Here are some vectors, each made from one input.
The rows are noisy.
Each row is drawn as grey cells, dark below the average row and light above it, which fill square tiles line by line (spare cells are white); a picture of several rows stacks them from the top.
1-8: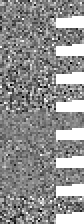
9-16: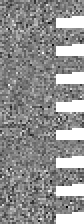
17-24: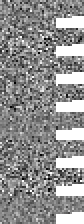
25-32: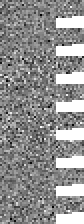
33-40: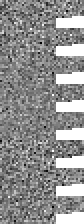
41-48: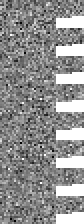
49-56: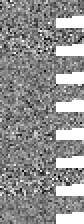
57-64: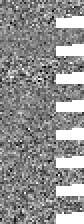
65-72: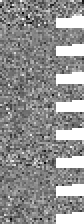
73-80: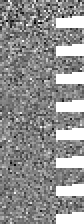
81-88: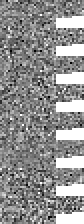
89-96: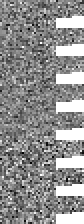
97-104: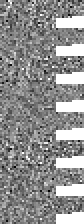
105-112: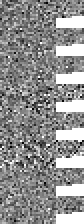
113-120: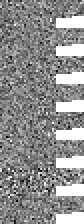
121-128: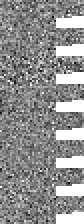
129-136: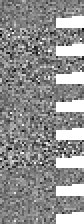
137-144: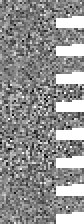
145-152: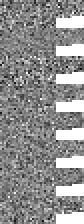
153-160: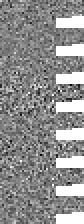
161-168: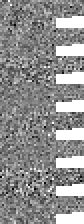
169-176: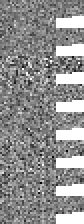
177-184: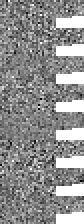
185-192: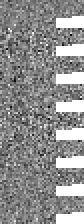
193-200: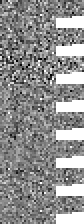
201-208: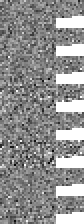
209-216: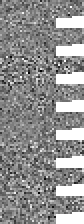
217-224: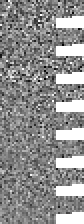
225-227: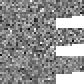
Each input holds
one of 4 labels, together with either a point on a 10-point circle and a true/false value, or a point on a 7-point line.
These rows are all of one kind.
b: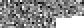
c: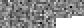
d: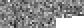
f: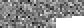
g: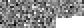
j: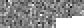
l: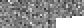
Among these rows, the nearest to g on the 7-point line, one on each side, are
b and d.
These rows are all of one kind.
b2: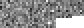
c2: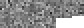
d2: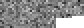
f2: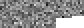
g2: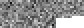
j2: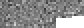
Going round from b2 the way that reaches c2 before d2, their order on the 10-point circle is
b2, f2, c2, j2, d2, g2.
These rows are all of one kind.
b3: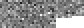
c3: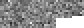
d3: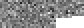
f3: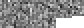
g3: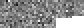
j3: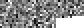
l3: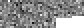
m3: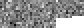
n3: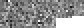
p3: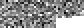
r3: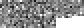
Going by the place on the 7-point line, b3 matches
d3 and p3.
